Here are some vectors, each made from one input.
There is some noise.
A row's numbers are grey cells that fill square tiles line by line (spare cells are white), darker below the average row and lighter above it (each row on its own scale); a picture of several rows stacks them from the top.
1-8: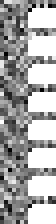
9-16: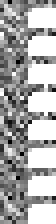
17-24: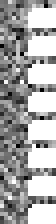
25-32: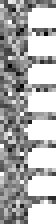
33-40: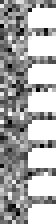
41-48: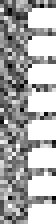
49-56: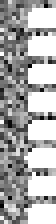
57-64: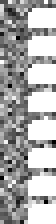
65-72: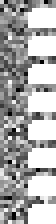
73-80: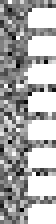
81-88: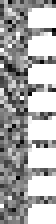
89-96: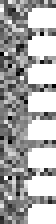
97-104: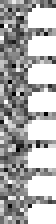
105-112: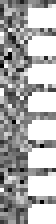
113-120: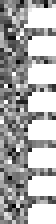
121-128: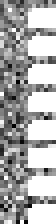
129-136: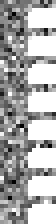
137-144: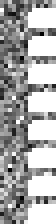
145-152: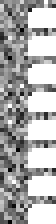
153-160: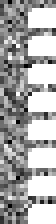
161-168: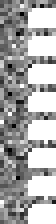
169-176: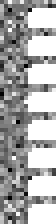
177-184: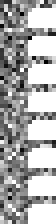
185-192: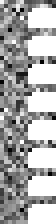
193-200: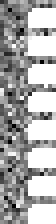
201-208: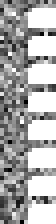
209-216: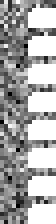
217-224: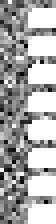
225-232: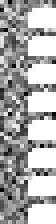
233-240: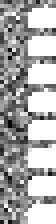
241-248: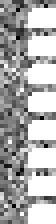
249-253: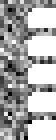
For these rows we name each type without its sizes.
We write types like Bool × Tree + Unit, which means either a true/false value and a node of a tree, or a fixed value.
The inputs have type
(Bool × Bool × Bool + Line) × Line + List(Circle).
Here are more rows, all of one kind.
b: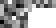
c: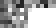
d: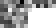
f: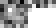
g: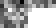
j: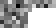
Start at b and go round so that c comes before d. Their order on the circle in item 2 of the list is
b, c, d, f, j, g.
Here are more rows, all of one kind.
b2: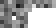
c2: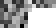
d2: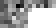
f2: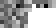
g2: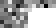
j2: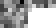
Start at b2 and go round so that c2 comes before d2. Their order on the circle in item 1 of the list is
b2, c2, j2, g2, d2, f2.
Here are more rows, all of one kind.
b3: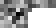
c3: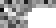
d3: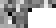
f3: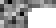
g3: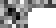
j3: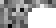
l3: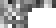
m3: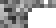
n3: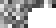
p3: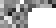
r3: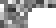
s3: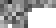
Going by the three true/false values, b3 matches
g3 and p3.
